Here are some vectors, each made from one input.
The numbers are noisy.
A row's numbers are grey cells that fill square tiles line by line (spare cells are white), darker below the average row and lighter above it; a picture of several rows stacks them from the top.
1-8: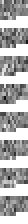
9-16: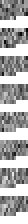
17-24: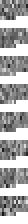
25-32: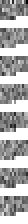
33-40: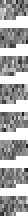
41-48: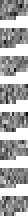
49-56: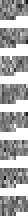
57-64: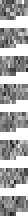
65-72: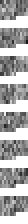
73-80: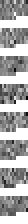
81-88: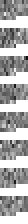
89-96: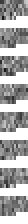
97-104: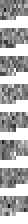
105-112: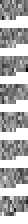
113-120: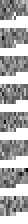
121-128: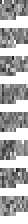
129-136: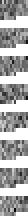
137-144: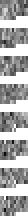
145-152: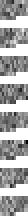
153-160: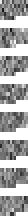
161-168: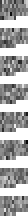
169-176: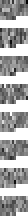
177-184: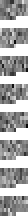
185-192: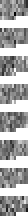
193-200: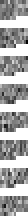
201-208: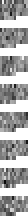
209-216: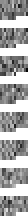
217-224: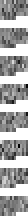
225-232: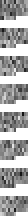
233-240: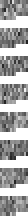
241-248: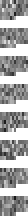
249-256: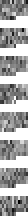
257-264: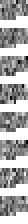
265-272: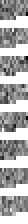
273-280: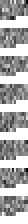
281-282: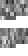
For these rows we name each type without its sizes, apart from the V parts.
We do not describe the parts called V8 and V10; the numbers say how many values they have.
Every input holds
a value of V10, together with either a point on a line and a value of V8, or a node of a tree and a true/false value.
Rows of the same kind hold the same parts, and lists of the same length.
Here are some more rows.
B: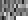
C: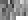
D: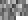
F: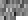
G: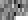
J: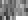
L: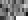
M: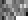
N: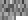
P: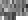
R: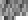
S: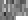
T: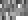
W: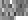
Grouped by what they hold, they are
B, C, D, J, L, M, N, T
F, G, P, R, S, W

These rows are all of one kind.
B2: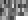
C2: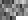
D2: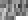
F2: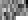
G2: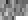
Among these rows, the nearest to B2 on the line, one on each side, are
C2 and D2.
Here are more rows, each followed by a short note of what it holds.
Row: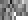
a node of a tree, a true/false value and a value of V10
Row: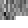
a point on a line, a value of V8 and a value of V10
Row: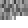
a node of a tree, a true/false value and a value of V10
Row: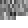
a node of a tree, a true/false value and a value of V10
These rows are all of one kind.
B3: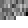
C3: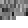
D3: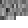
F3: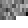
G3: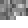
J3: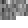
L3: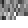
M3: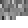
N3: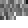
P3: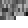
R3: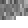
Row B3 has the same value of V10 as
C3, F3 and P3.
